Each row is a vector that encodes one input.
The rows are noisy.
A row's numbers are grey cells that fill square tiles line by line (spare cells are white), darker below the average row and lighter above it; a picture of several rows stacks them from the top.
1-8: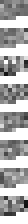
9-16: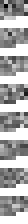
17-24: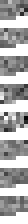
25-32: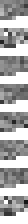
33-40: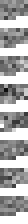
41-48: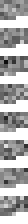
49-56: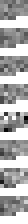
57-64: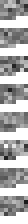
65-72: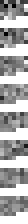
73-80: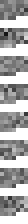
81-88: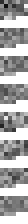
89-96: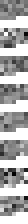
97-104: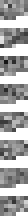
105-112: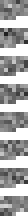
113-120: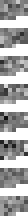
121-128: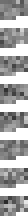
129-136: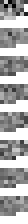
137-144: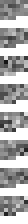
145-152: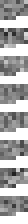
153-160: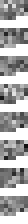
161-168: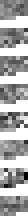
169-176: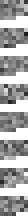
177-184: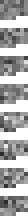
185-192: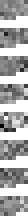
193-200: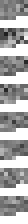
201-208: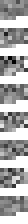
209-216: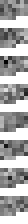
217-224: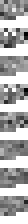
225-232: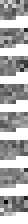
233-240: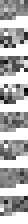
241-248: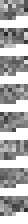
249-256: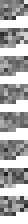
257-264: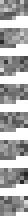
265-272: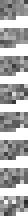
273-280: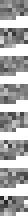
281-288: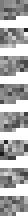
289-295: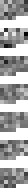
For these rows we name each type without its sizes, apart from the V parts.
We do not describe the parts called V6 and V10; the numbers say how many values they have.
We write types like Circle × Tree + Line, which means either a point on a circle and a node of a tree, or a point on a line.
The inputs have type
Bool × Line × ((Tree + Unit) × V6 + V10).
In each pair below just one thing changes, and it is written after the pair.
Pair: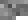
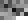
the true/false value
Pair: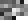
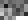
the value of V6
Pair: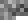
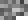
the value of V6
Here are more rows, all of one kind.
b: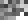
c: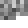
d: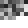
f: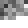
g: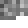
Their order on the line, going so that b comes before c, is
g, d, b, f, c.
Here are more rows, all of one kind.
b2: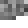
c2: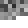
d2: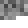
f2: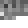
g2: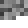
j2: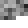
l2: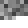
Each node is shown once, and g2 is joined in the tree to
c2 and l2.
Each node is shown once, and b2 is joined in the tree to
c2 and d2.
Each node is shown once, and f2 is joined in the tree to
c2 and j2.
